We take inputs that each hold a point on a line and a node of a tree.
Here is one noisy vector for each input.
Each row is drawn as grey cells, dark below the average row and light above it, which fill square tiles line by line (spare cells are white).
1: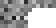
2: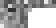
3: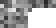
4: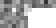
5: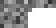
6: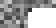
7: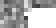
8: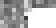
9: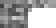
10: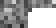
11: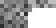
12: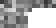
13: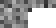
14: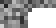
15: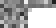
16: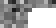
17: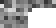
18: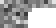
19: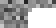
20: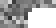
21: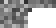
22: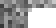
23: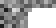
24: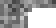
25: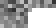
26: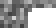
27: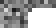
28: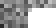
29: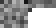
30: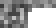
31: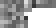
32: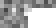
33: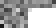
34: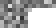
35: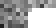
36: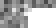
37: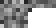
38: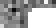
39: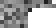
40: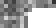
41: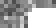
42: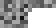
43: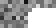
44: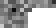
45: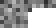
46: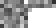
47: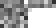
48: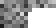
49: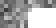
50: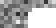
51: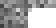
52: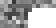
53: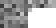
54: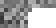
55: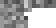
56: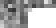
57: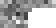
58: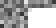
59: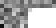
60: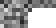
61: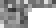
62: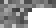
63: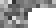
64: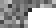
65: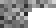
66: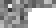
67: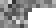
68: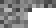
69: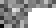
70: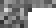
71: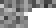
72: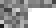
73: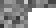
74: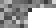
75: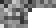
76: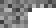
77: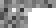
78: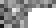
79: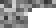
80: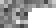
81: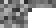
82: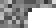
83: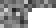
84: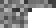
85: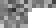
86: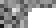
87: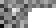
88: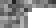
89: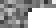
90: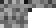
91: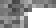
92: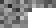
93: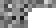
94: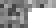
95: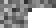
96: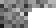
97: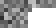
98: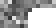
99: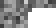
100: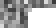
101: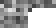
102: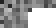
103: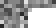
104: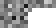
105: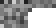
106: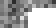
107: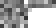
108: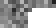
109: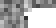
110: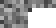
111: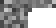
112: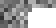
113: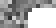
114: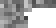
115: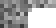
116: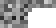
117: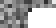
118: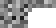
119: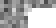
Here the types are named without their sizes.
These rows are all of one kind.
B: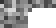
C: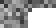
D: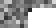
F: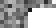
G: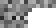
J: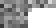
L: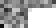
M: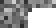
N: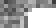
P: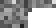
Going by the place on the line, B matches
C, F, M and P.
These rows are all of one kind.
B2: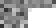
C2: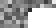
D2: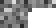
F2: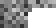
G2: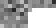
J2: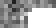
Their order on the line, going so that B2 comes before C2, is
F2, B2, G2, J2, C2, D2.
